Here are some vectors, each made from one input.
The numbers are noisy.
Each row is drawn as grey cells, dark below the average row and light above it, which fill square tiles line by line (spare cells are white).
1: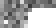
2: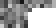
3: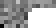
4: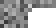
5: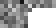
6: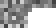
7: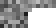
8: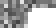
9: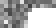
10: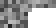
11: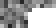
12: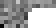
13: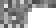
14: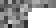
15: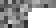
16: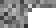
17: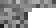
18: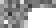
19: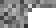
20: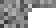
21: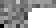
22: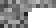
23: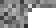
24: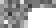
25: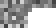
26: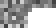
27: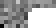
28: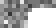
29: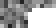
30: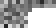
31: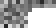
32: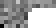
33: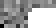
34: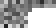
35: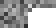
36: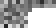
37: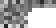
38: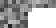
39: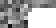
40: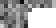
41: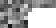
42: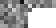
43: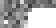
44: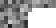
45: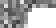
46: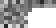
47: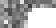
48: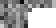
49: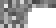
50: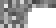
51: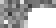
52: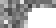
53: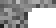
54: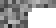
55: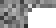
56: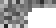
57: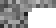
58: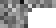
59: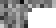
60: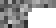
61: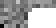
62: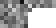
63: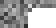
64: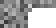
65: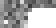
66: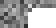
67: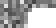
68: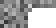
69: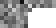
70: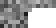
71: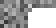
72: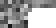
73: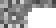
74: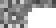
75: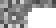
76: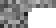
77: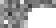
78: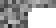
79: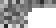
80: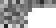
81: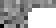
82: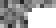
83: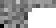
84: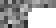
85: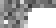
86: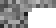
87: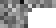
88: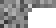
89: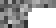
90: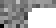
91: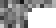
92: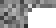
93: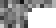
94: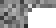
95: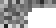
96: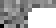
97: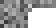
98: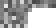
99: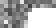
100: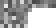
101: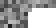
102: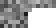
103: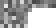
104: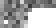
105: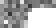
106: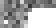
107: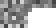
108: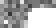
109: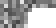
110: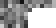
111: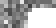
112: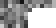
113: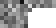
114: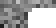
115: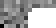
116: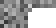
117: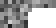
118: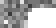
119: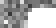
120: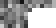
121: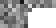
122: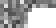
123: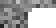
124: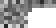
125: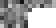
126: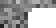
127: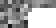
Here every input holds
either a point on a 7-point line, or a point on a 13-point line.
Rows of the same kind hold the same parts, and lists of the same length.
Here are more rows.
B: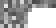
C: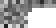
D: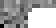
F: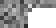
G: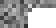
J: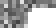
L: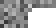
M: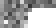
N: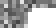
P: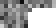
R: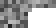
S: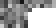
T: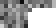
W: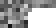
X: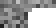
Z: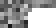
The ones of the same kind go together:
B, C, J, M, N
D, F, G, L, P, R, S, T, W, X, Z

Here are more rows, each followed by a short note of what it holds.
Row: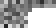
a point on a 7-point line
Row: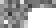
a point on a 7-point line
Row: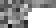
a point on a 13-point line
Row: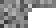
a point on a 13-point line
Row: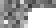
a point on a 7-point line
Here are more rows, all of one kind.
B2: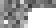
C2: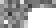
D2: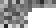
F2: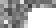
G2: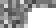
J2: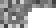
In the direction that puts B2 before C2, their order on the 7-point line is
B2, C2, F2, G2, J2, D2.
